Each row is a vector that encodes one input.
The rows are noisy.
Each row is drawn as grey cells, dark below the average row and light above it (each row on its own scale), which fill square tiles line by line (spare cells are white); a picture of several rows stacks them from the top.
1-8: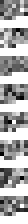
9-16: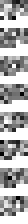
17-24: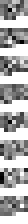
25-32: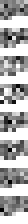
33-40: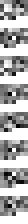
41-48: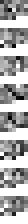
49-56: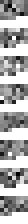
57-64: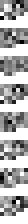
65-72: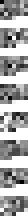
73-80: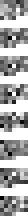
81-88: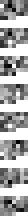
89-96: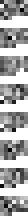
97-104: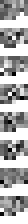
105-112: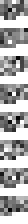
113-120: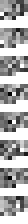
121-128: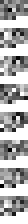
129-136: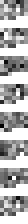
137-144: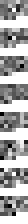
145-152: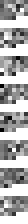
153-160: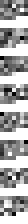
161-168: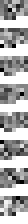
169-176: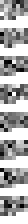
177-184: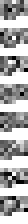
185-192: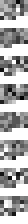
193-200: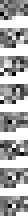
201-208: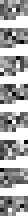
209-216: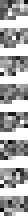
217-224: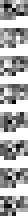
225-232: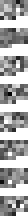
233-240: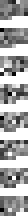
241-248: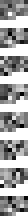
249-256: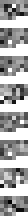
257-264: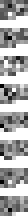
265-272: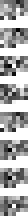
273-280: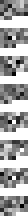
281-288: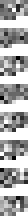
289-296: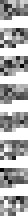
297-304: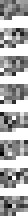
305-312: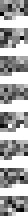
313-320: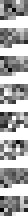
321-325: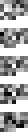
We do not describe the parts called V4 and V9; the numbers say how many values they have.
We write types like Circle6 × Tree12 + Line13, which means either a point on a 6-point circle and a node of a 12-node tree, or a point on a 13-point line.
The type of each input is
Bool × Circle6 × V9 + Tree7 + V4.
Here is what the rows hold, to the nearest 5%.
About 50% of them hold a point on a 6-point circle, a true/false value and a value of V9. About 25% of them hold a node of a 7-node tree. The rest hold a value of V4.
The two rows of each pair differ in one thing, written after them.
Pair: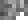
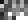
the true/false value
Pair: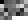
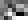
the value of V9
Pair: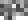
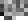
the true/false value
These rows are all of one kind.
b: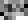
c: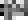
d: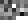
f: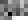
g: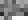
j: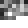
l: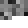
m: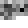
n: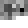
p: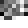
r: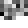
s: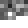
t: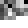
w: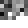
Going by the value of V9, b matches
c, m, n and r.
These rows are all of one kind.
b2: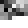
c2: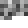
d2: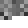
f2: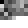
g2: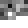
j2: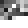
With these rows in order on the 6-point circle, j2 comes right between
b2 and d2.
